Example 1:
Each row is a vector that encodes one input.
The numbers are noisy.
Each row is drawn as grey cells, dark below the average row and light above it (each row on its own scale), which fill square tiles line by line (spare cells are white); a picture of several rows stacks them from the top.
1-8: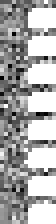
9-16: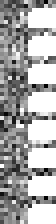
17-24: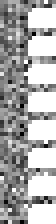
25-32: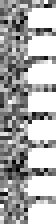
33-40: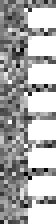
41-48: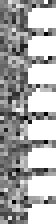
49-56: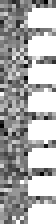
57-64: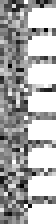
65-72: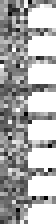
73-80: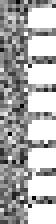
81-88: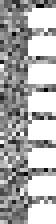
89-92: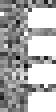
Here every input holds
a point on a 9-point line.
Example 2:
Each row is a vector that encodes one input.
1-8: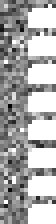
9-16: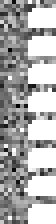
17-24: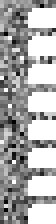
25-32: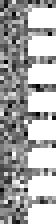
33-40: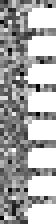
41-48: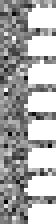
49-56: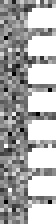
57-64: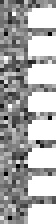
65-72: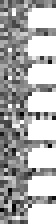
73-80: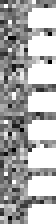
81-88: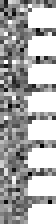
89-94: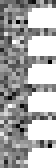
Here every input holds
a point on a 7-point line.
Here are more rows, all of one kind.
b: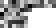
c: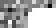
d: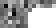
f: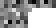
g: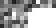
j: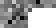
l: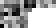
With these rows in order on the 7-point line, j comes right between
b and l.
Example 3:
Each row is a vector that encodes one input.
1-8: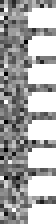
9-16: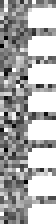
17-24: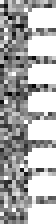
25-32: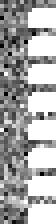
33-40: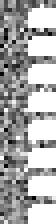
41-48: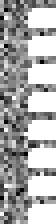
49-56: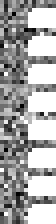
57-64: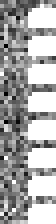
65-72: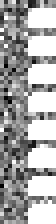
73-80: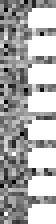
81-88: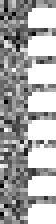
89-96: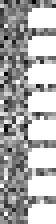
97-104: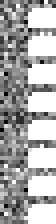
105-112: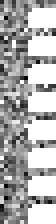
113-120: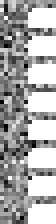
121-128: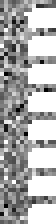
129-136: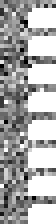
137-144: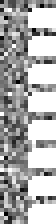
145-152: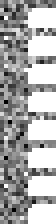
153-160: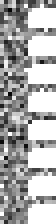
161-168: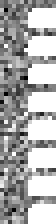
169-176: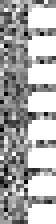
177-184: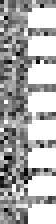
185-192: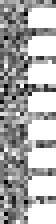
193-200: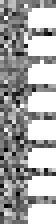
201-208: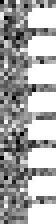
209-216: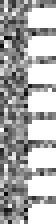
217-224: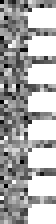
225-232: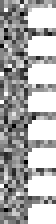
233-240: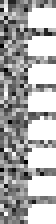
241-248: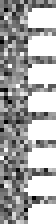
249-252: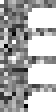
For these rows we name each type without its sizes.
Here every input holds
a point on a line.
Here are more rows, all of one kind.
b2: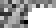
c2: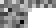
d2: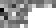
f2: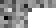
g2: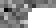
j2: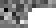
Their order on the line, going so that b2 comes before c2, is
f2, d2, b2, c2, g2, j2.
